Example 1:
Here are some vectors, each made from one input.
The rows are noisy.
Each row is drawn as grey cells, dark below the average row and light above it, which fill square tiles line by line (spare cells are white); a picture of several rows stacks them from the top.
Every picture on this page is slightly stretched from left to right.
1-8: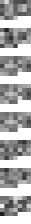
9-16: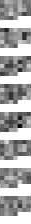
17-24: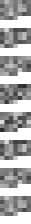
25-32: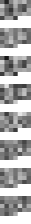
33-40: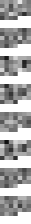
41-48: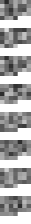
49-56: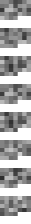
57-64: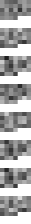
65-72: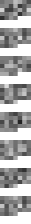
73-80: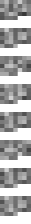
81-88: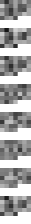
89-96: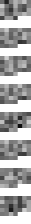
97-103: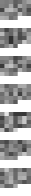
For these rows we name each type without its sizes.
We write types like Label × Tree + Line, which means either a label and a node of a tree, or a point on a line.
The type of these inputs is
Bool × Bool × Bool.
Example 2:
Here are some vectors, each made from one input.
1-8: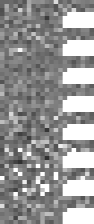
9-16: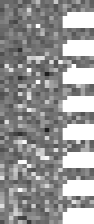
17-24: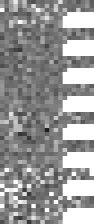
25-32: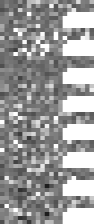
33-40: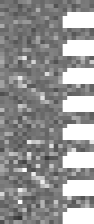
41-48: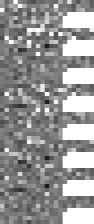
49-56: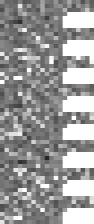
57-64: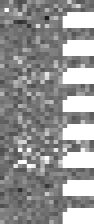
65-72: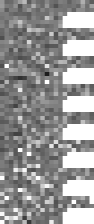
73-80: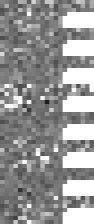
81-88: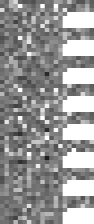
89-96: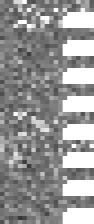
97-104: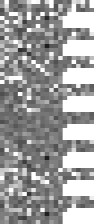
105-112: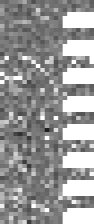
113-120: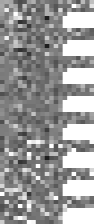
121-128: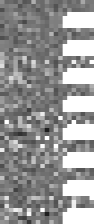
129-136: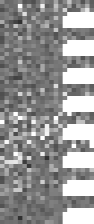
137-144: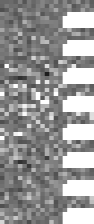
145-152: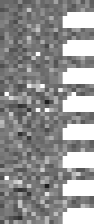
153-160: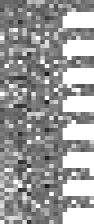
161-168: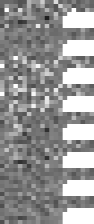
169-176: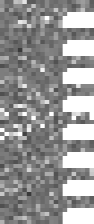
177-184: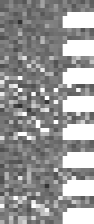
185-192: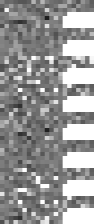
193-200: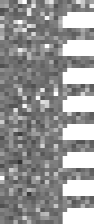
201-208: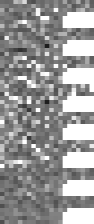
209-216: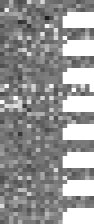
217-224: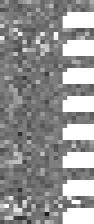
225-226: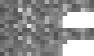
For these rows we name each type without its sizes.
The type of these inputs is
Label.
